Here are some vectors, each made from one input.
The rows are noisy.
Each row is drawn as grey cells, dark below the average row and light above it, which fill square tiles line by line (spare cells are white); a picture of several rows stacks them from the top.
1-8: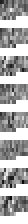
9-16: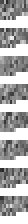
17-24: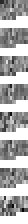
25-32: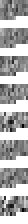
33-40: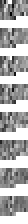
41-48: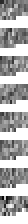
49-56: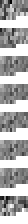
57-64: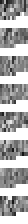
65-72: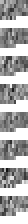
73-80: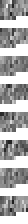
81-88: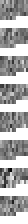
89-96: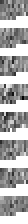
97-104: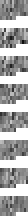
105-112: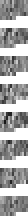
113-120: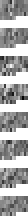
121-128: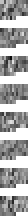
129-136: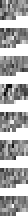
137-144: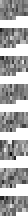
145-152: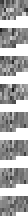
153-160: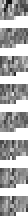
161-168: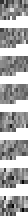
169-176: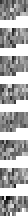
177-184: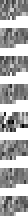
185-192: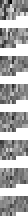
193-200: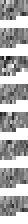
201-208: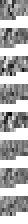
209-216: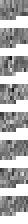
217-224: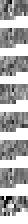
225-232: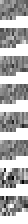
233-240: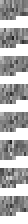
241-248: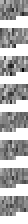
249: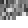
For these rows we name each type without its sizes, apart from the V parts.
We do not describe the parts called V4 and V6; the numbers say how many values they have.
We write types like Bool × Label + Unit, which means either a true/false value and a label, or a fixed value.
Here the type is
(Bool × Bool × Bool + Unit) × V4 × V6 + Label × Label + Unit.
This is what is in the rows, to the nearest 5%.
About 5% of them hold a fixed value. About 40% of them hold two labels. The rest hold a value of V4 and a value of V6, together with either a fixed value, or three true/false values.
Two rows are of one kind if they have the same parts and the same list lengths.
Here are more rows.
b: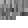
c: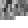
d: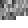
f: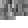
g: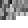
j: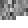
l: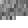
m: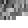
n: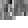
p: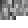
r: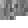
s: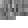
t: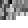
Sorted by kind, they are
b, c, f, l, r, s
d, j, m, p
g, t
n

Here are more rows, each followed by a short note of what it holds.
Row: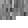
a value of V4 and a value of V6
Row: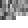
a fixed value
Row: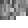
two labels
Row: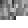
two labels
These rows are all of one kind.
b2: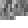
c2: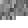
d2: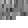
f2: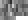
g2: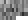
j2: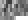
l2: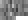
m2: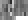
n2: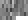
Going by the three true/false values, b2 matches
c2, j2 and l2.
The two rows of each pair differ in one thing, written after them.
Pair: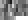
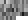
one of the three true/false values
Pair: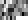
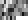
one of the three true/false values
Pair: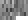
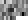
the value of V4
